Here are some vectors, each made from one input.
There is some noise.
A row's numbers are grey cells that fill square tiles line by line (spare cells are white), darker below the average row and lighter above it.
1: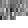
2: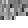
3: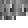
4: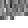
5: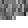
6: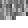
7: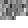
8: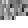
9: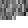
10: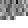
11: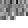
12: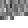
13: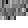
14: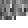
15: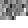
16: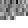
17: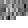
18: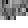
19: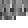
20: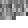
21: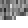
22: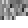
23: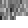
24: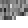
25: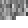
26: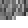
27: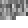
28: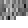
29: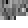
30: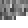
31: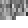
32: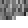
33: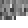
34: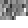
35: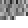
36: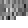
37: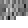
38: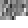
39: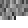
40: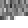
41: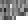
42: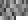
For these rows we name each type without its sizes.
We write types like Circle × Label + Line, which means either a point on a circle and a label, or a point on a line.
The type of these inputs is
Bool × Label.
